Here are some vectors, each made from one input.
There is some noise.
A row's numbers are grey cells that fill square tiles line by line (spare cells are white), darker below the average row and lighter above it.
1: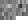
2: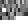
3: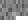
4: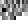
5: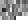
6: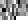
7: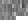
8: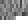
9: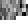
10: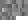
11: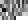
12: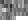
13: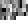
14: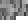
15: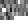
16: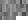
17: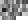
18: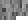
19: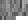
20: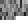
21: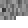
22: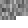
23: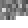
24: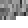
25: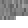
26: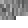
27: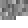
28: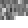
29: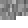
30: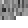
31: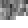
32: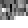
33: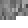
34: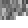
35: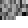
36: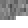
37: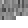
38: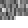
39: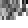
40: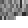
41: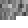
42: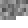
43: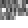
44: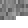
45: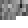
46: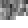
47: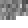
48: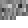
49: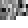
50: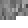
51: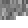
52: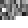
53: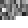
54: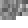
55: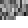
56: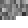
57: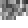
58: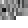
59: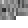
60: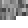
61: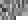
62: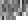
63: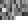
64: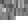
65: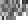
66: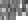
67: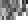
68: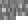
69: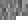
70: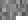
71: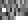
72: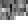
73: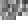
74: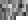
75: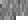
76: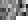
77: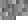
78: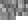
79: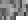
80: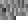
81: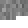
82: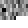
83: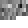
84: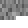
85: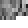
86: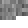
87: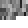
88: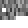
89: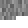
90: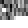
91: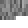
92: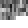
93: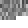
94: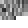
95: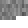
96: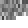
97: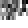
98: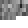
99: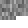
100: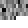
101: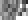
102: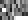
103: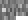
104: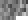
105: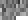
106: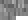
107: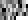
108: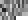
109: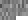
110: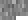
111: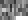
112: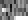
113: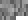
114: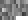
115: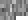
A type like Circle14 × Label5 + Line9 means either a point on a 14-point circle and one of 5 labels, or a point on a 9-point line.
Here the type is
Line3 × Line4 + Line8.
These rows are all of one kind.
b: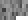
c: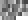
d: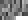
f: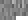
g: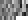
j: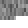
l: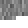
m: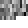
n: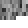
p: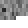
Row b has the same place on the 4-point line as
d, n and p.
